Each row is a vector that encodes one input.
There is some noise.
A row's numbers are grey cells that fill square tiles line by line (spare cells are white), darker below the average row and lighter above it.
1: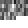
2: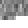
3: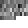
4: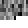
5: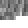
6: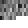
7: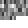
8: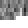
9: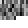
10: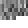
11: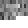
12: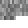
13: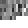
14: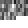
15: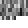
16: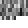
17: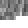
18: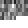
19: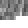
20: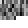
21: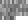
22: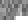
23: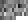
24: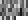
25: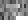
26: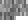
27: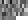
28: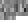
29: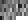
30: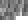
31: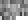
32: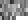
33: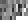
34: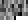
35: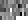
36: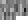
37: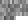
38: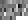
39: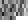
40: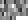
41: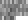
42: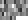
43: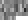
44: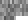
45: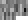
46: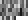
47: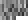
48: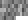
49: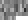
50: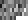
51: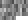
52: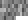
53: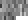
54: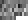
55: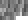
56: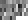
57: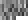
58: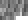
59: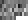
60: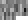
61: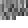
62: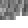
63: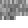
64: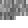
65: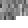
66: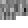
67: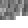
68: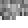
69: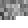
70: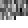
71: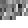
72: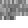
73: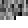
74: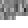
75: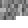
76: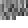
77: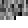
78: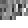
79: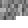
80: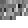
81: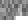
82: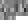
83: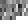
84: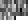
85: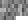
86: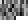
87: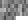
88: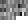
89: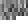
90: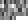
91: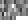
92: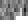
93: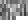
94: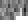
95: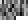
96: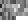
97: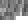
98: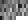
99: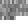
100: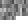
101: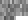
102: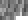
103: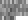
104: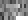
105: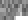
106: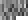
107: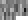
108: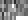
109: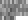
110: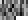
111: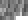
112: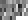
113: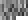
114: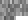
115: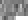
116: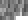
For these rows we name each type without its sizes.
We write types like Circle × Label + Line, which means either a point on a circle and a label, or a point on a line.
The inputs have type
Label × (Tree + Unit).
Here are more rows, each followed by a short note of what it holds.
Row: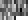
a label
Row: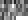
a label and a node of a tree
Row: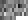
a label and a node of a tree
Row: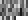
a label
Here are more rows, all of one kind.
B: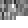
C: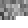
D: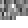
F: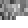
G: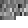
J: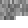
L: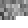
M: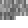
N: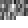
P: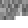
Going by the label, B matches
D and N.
